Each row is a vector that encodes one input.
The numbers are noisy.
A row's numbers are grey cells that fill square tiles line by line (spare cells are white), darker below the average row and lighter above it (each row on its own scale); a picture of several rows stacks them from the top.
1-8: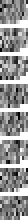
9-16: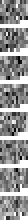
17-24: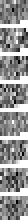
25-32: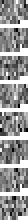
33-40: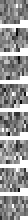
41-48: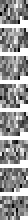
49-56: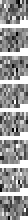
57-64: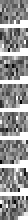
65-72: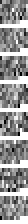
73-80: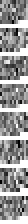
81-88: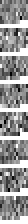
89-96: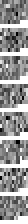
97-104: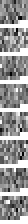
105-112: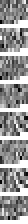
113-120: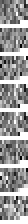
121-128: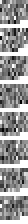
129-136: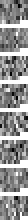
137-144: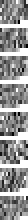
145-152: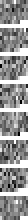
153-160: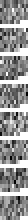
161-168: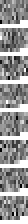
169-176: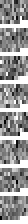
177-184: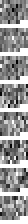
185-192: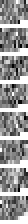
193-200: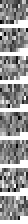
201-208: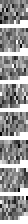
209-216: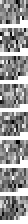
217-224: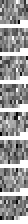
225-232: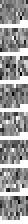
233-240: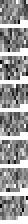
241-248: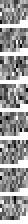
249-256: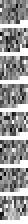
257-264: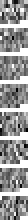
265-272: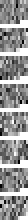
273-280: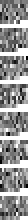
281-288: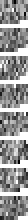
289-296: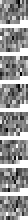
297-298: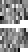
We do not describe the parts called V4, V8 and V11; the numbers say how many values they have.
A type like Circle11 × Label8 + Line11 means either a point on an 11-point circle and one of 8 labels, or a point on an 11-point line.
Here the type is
(Bool × Circle6 + V4) × (Line10 + V8) + V11.
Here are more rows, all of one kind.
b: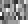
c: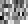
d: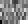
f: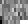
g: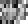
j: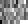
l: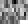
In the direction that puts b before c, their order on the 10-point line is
j, g, d, l, b, f, c.
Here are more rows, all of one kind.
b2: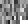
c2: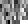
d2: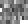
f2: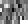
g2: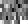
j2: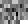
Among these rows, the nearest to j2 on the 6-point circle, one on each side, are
c2 and g2.
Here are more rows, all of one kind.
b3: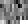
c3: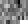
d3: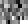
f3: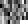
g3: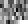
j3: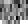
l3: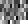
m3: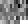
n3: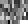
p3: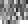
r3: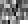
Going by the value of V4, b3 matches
d3, f3 and g3.
